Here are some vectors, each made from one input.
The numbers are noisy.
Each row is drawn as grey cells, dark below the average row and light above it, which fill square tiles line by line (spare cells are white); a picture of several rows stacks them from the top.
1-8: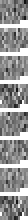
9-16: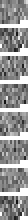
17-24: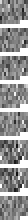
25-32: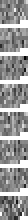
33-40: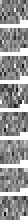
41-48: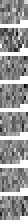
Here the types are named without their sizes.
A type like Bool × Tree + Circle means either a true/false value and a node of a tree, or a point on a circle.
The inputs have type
List(Line × Line).
